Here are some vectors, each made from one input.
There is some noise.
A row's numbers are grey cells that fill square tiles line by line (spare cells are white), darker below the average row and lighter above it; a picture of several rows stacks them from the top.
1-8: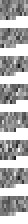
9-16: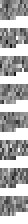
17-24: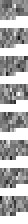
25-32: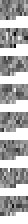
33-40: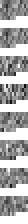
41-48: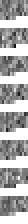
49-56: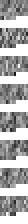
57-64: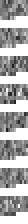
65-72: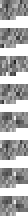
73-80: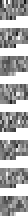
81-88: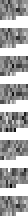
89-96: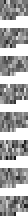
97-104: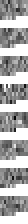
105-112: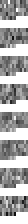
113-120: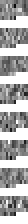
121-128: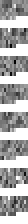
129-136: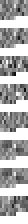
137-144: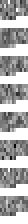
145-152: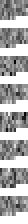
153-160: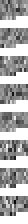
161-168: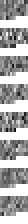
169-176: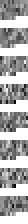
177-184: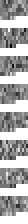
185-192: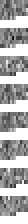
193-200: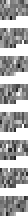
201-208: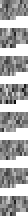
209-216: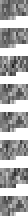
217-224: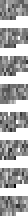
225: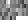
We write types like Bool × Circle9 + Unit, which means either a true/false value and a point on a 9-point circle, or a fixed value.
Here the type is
(Circle11 + Unit) × Label12.
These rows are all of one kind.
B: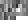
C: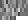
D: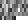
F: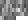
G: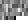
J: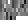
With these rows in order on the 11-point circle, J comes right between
C and F.
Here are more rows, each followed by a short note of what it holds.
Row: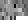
a point on an 11-point circle and one of 12 labels
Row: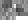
one of 12 labels
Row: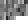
one of 12 labels
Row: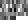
a point on an 11-point circle and one of 12 labels
